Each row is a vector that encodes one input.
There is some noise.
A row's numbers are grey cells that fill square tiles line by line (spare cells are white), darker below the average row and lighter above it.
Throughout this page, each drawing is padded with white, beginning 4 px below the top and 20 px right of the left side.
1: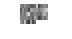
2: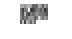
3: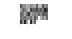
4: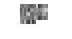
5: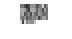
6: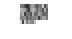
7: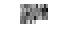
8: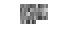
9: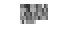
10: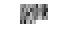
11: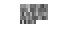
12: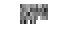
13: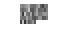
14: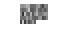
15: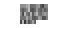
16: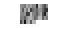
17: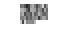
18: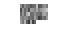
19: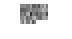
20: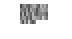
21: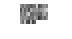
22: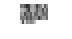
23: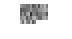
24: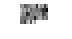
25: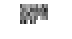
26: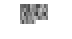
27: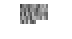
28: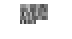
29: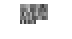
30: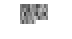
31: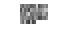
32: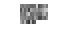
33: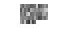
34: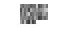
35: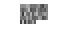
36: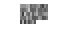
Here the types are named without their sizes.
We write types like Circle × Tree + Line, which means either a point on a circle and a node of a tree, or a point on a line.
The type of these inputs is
Bool × Line.
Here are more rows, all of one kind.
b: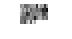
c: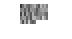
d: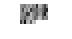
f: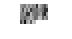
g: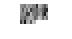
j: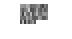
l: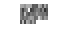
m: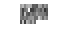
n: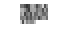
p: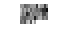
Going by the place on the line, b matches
n and p.
